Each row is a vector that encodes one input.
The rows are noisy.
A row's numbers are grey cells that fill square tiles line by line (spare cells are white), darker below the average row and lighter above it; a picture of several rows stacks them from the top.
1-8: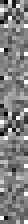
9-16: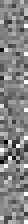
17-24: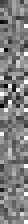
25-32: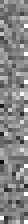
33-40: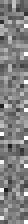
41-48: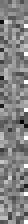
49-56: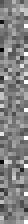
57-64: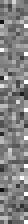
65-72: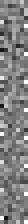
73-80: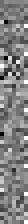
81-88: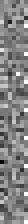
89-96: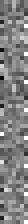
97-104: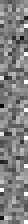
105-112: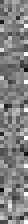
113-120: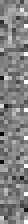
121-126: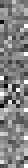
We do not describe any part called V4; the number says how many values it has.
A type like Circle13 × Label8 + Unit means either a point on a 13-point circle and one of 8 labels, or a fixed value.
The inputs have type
List2(Bool × V4).
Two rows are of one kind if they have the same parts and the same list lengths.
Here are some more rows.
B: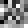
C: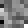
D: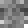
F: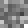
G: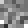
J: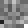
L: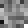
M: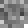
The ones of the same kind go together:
B
C, J, L
D, F, G, M

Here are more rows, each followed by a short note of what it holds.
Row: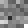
a list of two items
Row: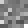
a list of two items
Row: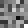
a list of one item
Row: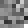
a list of two items
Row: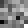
a list of one item
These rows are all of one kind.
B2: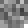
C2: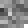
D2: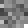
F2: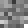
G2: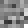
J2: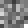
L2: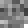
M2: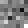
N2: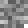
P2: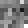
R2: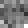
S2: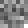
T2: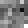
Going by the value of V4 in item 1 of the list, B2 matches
G2 and S2.
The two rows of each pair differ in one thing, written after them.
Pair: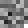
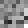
the true/false value in item 2 of the list
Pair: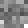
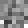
the true/false value in item 1 of the list
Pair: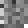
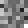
the true/false value in item 2 of the list
